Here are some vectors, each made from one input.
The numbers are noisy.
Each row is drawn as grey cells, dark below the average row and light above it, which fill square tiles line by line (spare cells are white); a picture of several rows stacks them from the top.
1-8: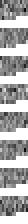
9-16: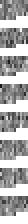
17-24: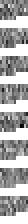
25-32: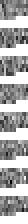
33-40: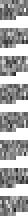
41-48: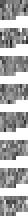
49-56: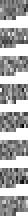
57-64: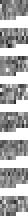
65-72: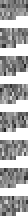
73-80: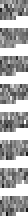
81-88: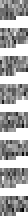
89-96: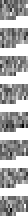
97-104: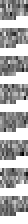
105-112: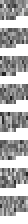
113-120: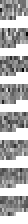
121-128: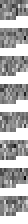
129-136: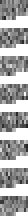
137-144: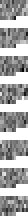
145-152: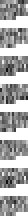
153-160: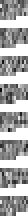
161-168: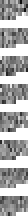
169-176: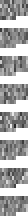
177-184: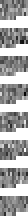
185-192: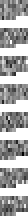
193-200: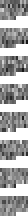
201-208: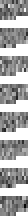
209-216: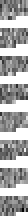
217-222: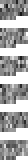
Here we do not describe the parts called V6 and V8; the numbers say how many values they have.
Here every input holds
a value of V6, together with either a point on an 11-point line, or a true/false value and a value of V8.
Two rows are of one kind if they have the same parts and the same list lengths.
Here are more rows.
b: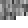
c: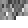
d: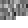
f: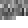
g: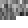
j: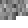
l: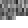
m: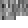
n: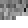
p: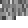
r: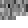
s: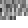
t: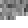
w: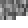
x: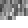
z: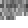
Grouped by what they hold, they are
b, c, d, j, m, n, p, r, s, t, w, x, z
f, g, l

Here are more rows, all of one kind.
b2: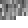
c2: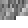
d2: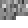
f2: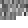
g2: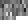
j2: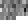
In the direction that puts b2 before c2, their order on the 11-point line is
g2, j2, f2, b2, c2, d2.
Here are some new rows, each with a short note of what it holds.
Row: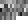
a true/false value, a value of V6 and a value of V8
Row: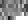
a point on an 11-point line and a value of V6
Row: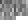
a point on an 11-point line and a value of V6
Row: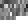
a point on an 11-point line and a value of V6
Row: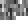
a true/false value, a value of V6 and a value of V8
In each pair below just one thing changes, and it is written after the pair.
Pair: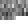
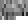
the true/false value
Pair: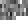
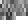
the value of V6
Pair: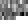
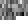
the value of V8
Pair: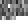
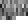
the true/false value
